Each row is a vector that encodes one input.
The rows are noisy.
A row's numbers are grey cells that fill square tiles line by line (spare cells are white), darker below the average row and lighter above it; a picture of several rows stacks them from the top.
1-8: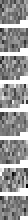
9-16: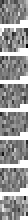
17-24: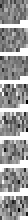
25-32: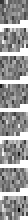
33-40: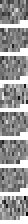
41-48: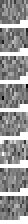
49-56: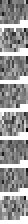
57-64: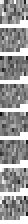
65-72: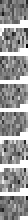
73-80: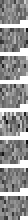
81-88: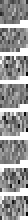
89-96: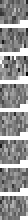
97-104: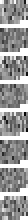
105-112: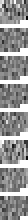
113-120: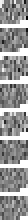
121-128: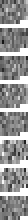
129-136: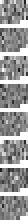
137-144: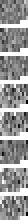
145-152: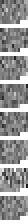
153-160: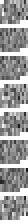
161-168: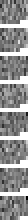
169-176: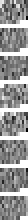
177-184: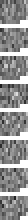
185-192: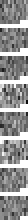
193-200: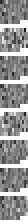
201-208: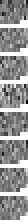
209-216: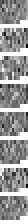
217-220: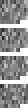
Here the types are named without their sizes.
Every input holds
a true/false value, together with either a label, or a point on a line.
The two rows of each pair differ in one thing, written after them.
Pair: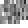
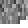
the true/false value
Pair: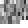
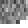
the true/false value
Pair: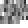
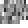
the place on the line
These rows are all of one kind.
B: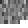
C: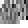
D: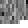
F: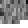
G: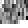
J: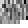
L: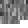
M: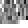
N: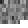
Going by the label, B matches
J and N.
